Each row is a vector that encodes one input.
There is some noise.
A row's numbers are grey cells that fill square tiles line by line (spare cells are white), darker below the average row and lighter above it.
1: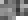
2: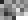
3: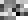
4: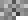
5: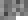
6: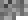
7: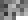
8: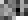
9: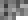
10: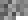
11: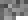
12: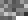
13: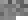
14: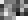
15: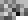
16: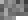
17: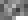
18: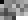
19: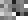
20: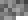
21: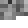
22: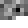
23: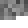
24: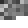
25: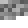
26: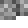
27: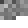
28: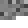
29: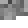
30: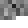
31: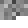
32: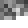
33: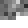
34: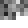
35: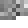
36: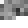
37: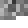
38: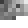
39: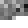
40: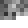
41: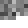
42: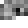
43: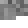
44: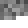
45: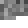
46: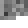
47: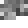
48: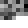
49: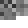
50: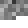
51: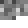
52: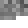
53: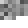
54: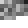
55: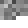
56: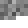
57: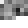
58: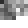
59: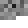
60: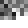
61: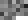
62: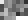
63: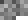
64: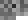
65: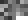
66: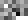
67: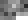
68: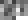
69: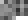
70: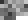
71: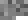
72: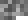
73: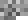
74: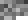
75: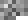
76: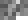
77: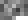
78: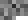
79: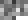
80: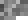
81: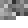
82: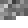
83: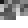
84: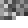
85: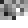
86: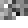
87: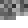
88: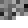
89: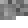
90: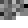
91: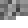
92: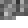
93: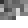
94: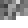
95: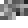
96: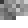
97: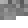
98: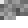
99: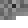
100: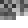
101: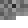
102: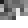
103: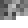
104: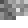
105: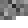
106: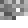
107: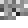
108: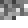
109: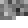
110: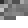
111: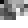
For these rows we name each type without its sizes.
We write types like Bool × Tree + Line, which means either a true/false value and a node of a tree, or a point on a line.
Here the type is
Line + Tree.
